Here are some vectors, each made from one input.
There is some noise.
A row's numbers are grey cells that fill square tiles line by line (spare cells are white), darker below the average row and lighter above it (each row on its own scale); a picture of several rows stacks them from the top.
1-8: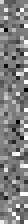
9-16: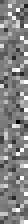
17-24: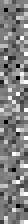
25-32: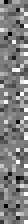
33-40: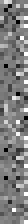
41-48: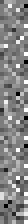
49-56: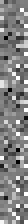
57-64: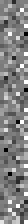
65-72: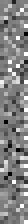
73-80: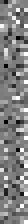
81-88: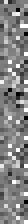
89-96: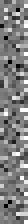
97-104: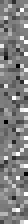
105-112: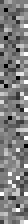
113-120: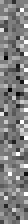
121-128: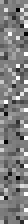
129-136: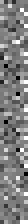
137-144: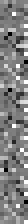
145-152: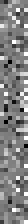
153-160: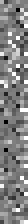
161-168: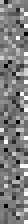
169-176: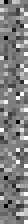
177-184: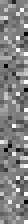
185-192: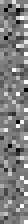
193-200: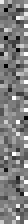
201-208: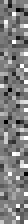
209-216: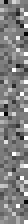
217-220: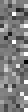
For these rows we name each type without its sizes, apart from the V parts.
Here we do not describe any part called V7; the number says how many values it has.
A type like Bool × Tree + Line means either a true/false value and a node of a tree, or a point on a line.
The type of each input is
Bool × Bool × Bool × Line + V7.
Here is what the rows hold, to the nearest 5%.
About 75% of them hold a point on a line and three true/false values. The rest hold a value of V7.
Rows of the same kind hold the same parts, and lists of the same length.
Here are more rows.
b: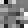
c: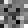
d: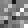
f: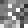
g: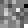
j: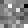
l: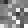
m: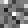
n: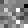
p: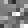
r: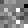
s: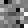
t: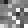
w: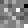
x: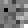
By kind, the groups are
b, c, d, m, p, s, x
f, g, j, l, n, r, t, w

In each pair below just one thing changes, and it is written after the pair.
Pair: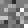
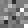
one of the three true/false values
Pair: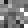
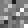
the place on the line
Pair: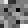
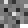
one of the three true/false values
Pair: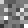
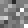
one of the three true/false values
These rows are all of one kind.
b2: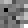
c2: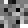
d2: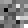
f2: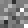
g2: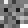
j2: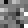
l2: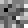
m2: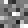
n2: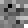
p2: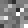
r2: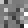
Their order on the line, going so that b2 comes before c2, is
l2, b2, d2, n2, g2, c2, m2, p2, f2, r2, j2.
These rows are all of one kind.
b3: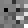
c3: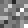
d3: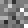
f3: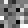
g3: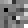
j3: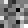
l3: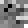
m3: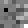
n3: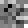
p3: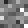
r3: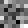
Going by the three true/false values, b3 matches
f3, j3, m3 and p3.
